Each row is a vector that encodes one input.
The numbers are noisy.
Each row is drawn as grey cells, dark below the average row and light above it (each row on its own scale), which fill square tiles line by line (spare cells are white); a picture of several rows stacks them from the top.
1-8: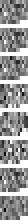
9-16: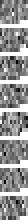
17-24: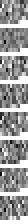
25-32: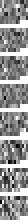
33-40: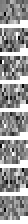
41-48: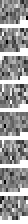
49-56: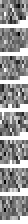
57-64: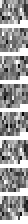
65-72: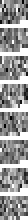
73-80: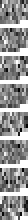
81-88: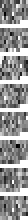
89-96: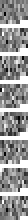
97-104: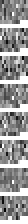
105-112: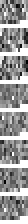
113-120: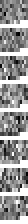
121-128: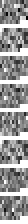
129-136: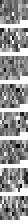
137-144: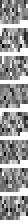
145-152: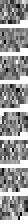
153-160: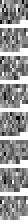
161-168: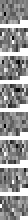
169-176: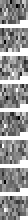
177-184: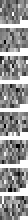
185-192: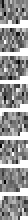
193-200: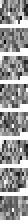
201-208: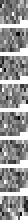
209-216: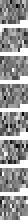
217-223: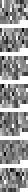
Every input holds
one of 7 labels and a true/false value, together with either a point on a 5-point circle and a point on a 6-point line, or a list of up to three points on a 5-point line.
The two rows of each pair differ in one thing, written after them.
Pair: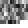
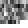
the place on the 5-point circle
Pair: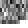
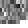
the label
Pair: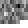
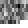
the label
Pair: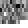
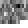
the true/false value
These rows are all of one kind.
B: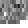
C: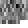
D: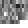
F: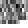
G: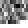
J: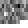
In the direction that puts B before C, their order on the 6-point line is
F, G, B, D, J, C.
